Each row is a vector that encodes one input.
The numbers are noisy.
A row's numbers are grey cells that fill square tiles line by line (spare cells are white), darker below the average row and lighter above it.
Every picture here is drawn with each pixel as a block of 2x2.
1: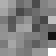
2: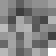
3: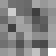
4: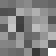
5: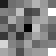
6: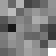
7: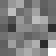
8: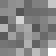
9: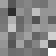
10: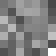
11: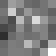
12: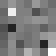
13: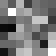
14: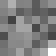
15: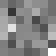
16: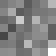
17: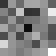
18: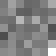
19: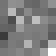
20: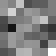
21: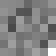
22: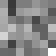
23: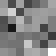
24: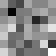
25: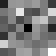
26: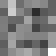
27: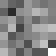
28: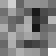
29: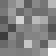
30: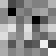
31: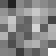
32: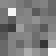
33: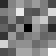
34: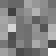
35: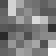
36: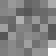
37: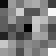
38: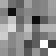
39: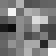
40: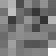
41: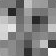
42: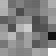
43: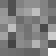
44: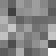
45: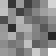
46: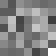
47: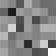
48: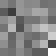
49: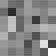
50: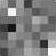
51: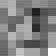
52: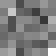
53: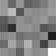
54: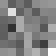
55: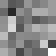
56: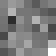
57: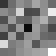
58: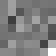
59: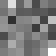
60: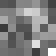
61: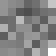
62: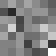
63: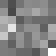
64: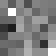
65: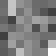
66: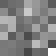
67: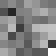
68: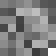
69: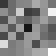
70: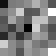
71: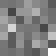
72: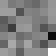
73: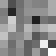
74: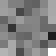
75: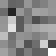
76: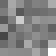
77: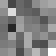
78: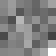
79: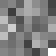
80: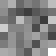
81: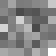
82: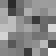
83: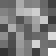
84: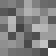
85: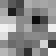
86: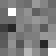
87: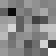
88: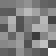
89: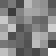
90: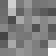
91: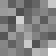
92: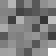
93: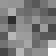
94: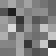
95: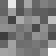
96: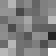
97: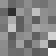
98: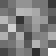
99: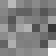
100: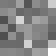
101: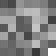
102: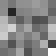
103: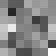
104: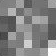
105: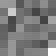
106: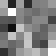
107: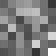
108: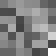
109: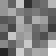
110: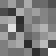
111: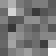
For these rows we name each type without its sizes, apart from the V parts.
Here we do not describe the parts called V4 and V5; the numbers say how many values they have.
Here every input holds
either a fixed value, or a point on each of two lines and a value of V4, or a true/false value and a value of V5.
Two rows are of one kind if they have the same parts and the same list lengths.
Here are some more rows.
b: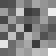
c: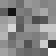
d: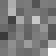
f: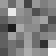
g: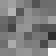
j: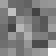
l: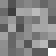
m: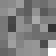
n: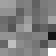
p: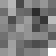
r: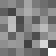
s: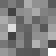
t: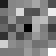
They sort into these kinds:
b, t
c, l, r, s
d, f, g, j, m, n, p

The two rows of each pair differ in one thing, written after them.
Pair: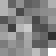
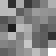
the place on one of the two lines
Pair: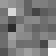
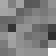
the value of V4
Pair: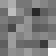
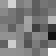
the value of V4
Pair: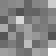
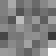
the place on one of the two lines
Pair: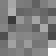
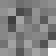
the value of V4
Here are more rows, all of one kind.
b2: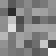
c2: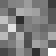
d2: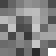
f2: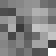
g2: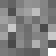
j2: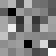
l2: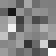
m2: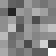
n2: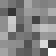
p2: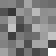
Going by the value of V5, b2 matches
c2, d2 and l2.
